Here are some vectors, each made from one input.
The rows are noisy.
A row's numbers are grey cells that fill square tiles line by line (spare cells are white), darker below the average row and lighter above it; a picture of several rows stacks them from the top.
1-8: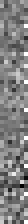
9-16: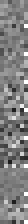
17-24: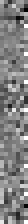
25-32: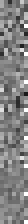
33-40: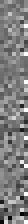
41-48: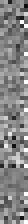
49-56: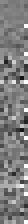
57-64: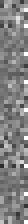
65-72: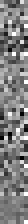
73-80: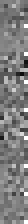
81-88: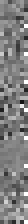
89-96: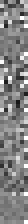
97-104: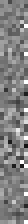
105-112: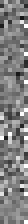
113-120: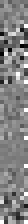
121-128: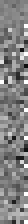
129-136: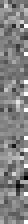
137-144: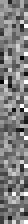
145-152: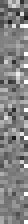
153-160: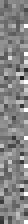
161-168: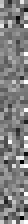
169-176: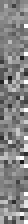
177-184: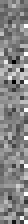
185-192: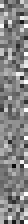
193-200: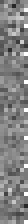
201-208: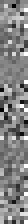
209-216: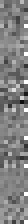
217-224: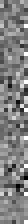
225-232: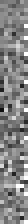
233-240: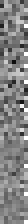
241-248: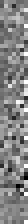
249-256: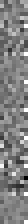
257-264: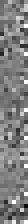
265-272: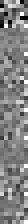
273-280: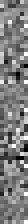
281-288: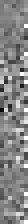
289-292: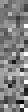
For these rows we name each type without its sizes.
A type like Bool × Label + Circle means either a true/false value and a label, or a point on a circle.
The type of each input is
Bool × List(Line).
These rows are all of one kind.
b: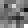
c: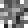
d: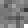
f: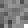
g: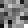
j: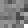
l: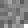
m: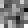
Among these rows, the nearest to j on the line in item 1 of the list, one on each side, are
d and g.
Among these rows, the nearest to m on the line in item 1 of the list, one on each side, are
d and l.
